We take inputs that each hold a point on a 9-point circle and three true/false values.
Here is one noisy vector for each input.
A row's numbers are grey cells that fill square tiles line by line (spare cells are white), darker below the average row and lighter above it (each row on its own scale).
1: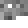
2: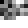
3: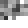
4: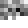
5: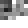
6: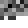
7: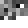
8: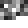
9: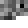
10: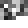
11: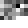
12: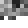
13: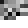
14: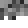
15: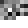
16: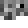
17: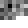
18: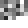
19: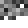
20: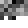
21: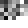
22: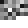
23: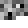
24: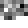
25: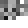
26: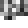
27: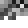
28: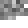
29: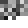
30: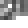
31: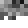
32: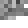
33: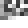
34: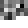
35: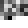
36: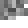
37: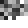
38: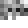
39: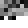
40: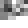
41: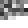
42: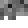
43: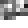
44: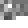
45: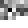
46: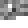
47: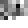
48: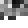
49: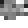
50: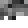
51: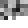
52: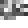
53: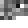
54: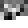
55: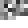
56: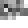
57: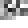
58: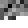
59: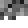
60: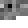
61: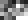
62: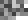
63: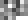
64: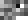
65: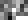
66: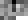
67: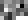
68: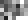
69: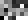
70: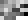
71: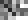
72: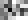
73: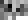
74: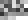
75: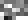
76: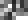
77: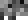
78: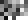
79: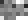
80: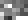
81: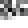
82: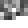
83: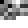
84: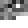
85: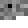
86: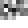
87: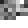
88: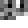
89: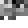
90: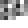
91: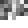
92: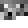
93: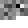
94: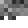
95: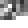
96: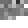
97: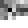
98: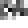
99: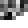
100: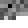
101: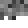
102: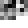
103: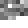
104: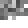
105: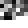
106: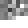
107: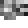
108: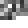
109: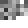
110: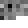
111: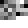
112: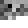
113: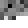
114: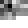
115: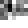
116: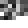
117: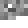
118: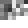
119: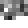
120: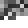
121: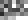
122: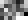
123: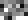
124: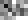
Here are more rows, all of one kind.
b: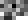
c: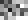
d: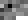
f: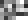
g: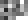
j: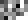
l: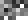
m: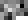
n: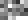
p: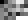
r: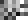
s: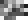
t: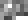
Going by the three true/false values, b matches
f, g, j and l.
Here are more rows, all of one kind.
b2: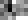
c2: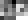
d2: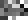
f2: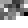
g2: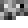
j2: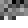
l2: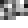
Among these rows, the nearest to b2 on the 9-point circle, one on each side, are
d2 and f2.
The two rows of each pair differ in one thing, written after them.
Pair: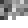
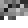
the place on the 9-point circle
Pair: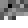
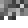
one of the three true/false values
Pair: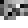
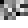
one of the three true/false values
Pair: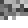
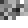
the place on the 9-point circle
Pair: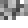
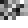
one of the three true/false values
